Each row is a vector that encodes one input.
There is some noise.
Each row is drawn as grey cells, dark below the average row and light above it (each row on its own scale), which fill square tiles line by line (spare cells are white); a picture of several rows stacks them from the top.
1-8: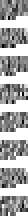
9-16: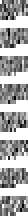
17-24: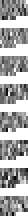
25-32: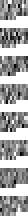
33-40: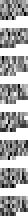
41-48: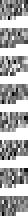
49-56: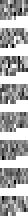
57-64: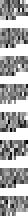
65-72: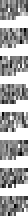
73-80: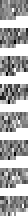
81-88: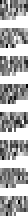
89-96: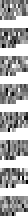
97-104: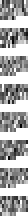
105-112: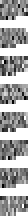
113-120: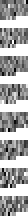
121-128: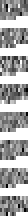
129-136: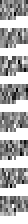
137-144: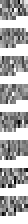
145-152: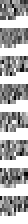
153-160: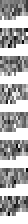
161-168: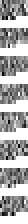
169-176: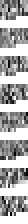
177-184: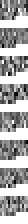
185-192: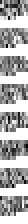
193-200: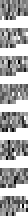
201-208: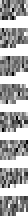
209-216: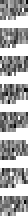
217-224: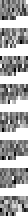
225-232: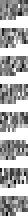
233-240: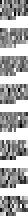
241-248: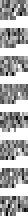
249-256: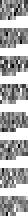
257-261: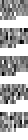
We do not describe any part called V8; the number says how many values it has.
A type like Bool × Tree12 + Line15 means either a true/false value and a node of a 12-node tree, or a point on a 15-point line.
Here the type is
List2(Bool × V8).
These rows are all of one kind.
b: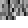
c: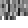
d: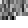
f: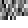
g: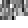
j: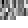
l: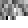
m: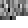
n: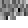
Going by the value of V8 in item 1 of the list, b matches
c and n.
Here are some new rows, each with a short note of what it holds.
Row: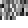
a list of one item
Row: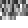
the empty list
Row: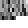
a list of one item
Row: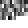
a list of two items
